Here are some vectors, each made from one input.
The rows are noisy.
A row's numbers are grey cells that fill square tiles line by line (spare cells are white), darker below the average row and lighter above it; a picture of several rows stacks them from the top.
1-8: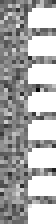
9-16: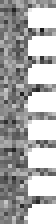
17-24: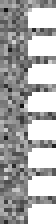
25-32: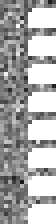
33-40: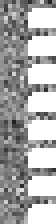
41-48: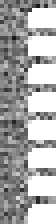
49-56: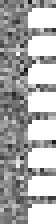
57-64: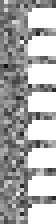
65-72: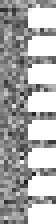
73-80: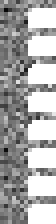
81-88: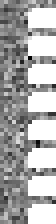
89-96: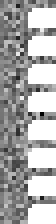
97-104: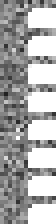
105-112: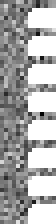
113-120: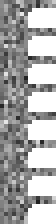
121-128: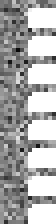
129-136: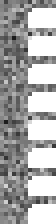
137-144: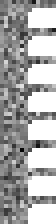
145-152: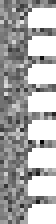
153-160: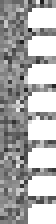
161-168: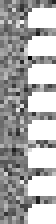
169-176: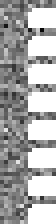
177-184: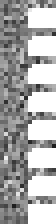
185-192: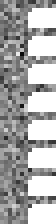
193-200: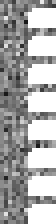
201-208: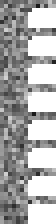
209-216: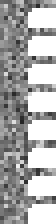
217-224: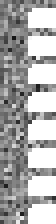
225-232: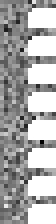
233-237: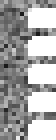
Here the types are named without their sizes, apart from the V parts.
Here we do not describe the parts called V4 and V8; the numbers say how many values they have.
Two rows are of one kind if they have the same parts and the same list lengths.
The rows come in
4 kinds.
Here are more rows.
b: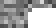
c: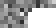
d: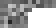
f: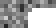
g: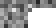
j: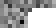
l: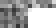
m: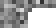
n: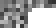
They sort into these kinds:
b, f, g
c, j, l
d, m
n

